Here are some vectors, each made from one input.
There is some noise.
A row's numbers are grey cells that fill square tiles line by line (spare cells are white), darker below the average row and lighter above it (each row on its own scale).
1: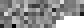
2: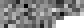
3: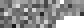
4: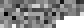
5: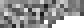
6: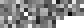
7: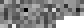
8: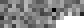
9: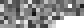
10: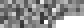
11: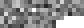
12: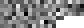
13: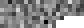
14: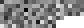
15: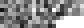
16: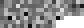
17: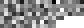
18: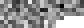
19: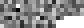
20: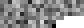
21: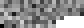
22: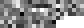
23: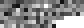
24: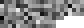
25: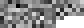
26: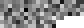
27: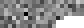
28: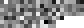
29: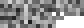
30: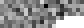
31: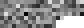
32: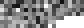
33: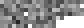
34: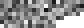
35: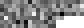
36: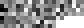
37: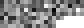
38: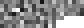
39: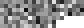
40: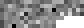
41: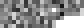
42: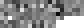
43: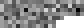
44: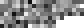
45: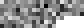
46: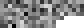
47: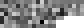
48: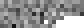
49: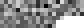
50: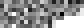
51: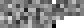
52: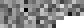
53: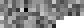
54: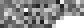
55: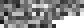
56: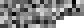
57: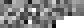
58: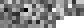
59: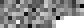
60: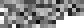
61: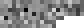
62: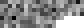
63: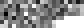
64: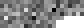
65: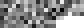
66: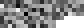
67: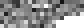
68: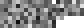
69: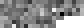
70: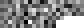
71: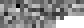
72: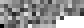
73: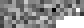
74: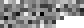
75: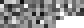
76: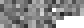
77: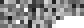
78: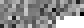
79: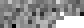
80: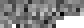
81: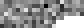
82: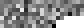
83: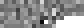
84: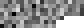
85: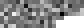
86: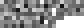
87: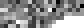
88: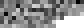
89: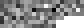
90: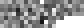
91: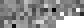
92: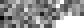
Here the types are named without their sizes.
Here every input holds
a point on a line, together with either a label, or a point on a line.
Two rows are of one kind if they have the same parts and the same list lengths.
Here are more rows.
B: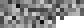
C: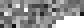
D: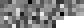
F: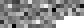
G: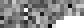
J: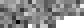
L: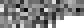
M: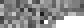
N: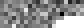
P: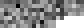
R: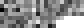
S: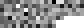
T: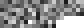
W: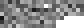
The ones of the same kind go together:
B, C, F, G, M, N, P, R, S, W
D, J, L, T

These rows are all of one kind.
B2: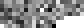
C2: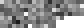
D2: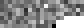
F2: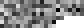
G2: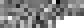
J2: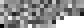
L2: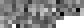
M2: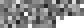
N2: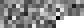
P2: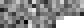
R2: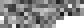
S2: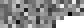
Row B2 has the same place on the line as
D2, G2, M2 and S2.
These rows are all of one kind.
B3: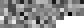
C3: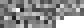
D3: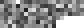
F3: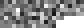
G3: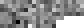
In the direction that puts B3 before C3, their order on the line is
F3, B3, G3, C3, D3.
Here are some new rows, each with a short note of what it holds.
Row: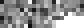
a point on each of two lines
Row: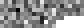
a point on each of two lines
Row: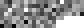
a point on each of two lines
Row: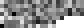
a label and a point on a line
